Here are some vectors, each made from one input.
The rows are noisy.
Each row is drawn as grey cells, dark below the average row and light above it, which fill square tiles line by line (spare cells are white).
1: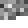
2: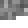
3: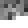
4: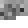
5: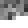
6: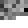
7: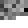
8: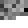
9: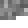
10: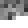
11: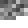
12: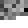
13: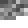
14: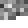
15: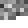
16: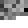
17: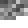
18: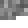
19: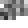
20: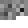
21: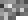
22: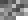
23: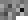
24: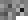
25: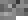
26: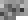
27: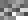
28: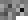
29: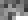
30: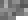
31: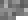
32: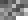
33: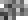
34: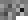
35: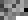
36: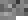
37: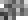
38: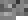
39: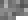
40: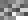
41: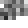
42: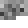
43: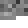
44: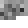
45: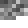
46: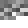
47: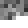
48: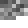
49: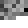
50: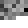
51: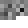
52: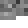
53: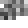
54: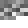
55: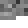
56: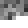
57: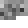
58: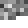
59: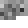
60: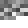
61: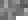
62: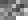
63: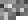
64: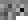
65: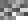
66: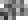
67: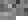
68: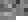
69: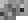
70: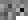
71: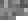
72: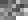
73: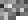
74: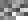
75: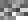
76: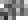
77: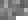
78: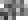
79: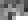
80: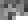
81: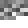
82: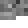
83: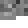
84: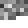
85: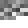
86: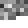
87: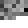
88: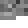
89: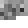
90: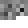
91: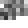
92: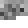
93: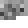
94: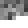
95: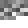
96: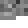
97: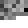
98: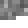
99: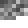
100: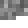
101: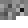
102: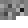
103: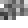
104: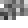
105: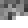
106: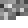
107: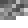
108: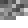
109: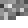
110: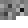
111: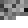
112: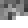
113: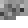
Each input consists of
a node of a 10-node tree.
